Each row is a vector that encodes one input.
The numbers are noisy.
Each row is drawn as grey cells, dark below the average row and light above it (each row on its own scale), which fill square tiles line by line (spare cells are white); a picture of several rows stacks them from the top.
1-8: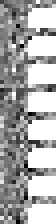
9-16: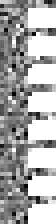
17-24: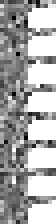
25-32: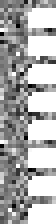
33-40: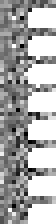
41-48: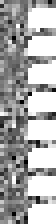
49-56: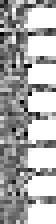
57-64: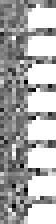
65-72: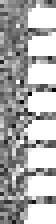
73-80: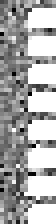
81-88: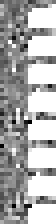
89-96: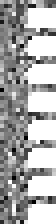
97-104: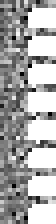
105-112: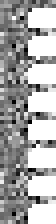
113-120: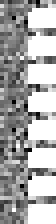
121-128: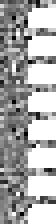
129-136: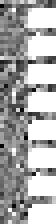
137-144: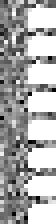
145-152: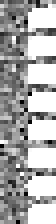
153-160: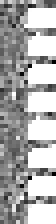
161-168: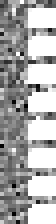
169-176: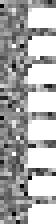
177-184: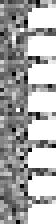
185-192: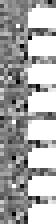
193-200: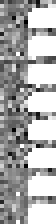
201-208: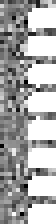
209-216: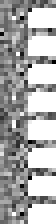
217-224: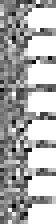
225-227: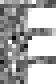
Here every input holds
either four true/false values, or a list of up to two points on an 8-point circle.
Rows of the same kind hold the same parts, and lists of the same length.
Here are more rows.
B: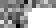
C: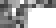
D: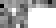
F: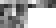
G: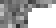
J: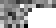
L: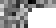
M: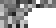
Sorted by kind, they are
B
C, F
D
G, J, L, M

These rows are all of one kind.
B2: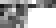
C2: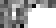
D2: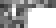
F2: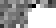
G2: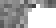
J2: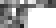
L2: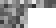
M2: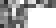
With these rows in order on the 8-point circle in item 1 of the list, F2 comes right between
C2 and G2.
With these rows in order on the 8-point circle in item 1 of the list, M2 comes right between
C2 and D2.
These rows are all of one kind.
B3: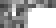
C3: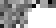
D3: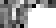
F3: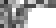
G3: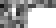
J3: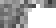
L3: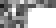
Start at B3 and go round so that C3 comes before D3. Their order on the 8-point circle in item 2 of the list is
B3, G3, L3, C3, F3, J3, D3.
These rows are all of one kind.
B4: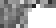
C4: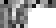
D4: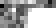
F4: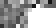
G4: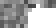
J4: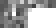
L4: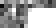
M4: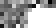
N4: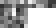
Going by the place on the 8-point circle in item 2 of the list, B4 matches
C4 and F4.
